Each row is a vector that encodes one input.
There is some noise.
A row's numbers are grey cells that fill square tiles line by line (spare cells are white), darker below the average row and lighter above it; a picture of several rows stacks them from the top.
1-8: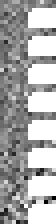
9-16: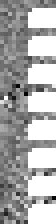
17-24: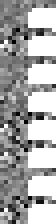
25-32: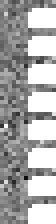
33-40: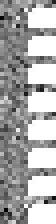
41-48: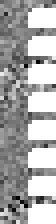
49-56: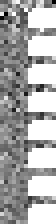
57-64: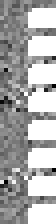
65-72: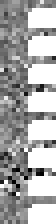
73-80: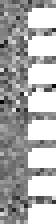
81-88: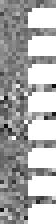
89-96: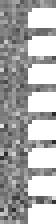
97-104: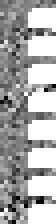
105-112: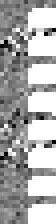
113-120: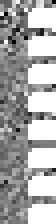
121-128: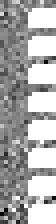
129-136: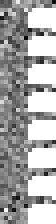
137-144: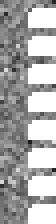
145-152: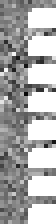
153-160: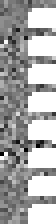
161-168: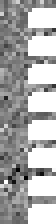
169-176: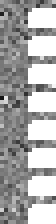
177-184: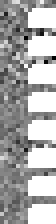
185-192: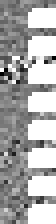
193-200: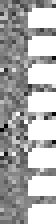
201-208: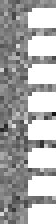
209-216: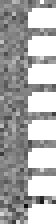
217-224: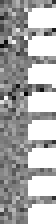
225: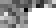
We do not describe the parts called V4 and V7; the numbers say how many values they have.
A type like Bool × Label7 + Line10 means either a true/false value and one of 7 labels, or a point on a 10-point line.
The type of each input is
Bool × Line6 + (Line5 + V4) × V7 + Line8.
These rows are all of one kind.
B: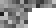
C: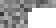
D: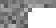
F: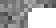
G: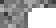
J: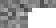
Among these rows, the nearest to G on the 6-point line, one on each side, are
B and F.
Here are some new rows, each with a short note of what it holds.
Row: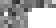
a point on an 8-point line
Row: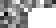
a point on a 5-point line and a value of V7
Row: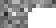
a value of V4 and a value of V7
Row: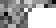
a point on a 6-point line and a true/false value
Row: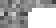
a point on a 5-point line and a value of V7
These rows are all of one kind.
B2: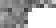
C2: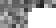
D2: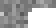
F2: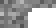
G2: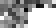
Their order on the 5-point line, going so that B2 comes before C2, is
B2, F2, D2, C2, G2.
